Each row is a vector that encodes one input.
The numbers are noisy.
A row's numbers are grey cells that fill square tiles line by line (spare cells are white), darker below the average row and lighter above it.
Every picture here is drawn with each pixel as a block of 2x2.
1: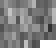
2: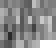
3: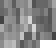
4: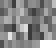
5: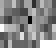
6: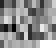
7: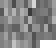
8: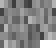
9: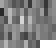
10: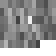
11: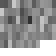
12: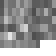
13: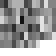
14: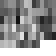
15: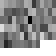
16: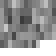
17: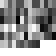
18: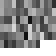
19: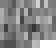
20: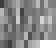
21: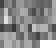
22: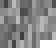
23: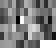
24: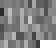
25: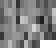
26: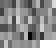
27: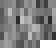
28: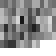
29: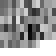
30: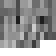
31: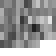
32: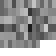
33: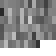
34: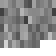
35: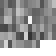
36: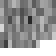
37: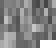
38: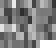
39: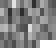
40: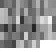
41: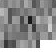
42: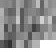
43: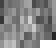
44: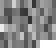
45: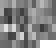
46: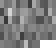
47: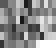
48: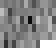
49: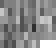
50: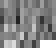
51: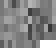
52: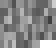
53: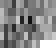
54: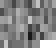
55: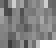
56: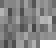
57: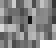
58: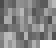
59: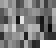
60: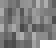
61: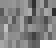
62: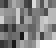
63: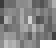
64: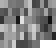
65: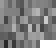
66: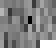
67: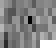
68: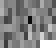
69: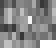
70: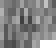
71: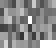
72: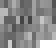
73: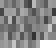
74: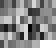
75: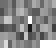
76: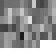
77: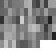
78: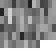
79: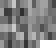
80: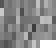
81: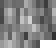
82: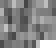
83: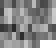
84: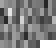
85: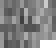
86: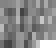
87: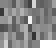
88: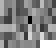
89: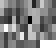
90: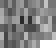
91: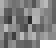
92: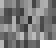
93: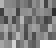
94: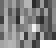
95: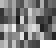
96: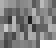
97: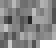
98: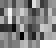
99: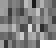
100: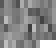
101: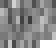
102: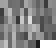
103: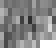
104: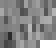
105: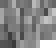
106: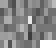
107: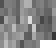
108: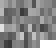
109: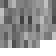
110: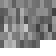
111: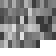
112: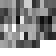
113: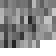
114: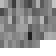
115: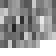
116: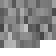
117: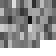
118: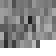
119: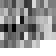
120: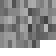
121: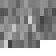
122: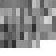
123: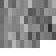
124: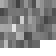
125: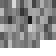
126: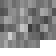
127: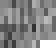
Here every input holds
a point on a 9-point line, together with either a point on a 9-point line, or a point on a 12-point line.
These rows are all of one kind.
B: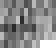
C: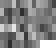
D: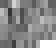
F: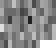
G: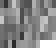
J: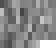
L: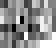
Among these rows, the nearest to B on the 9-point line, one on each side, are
D and G.
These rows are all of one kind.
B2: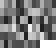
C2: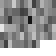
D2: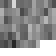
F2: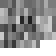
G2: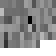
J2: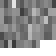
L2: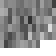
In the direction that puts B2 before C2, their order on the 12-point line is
L2, G2, F2, B2, D2, J2, C2.
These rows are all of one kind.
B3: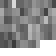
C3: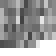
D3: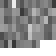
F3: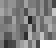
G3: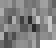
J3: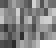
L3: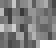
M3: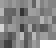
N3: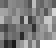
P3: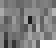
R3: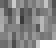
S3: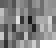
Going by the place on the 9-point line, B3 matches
D3, J3, N3 and P3.
